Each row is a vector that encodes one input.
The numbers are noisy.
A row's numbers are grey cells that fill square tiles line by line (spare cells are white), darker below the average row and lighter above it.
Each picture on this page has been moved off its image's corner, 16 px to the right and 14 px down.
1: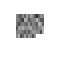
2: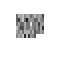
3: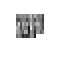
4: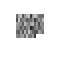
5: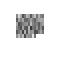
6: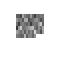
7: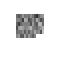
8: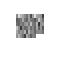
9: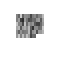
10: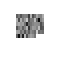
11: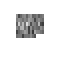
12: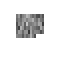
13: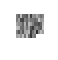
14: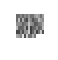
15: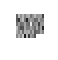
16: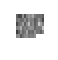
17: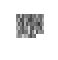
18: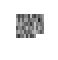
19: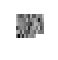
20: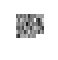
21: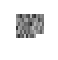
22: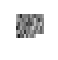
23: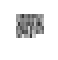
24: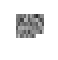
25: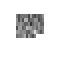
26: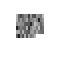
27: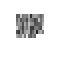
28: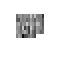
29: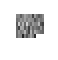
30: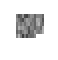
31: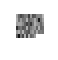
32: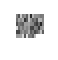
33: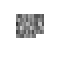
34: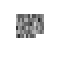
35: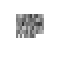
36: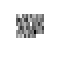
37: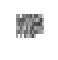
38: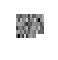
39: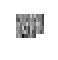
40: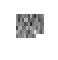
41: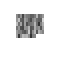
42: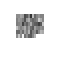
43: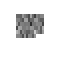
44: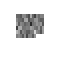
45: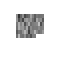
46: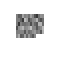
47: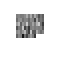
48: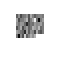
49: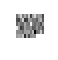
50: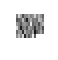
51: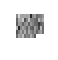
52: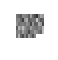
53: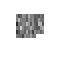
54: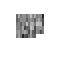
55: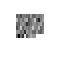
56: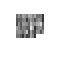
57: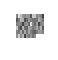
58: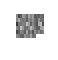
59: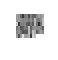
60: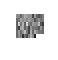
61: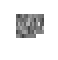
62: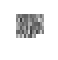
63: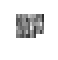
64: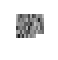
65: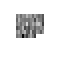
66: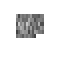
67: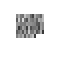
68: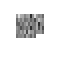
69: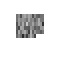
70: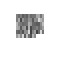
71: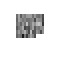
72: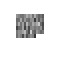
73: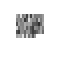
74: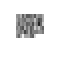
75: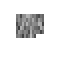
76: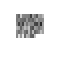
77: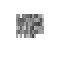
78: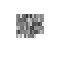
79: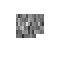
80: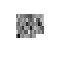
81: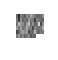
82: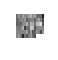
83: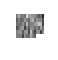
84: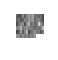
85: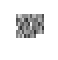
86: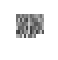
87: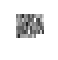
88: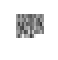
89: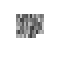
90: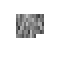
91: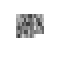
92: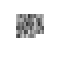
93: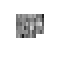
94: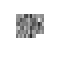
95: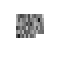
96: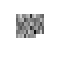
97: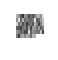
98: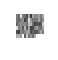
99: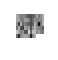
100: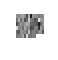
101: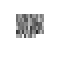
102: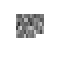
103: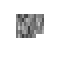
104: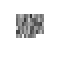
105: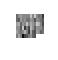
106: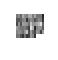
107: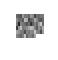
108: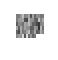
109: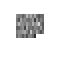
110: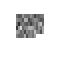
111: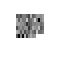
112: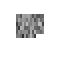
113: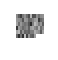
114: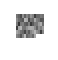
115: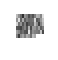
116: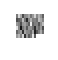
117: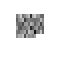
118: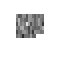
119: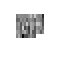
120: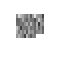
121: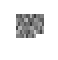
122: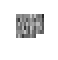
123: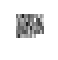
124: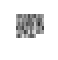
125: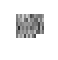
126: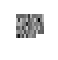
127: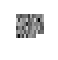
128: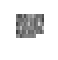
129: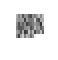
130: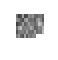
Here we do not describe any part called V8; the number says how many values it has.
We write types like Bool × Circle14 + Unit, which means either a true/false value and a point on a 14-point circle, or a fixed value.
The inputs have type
Line12 × (Line13 + V8).
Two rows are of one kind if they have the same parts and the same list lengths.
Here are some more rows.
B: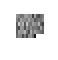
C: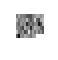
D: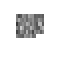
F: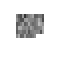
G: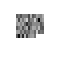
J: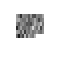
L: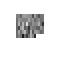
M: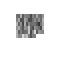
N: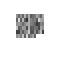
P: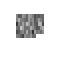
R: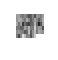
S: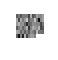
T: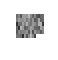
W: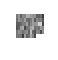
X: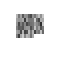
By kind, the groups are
B, D, F, G, J, L, P, S, T, W
C, M, N, R, X

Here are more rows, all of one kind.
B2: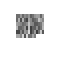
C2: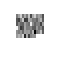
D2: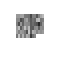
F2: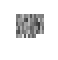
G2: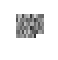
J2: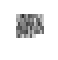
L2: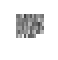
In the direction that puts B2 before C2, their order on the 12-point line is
J2, D2, L2, B2, F2, G2, C2.
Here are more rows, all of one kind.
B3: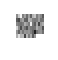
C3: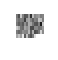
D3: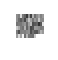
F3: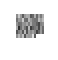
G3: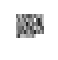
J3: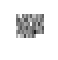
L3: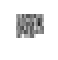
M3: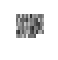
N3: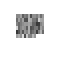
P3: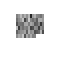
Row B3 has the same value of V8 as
D3, G3, J3 and L3.
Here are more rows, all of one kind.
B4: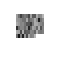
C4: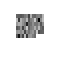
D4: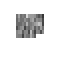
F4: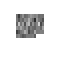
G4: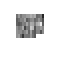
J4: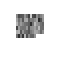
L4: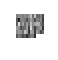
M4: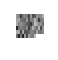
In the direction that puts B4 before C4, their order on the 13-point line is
D4, G4, M4, B4, J4, F4, L4, C4.
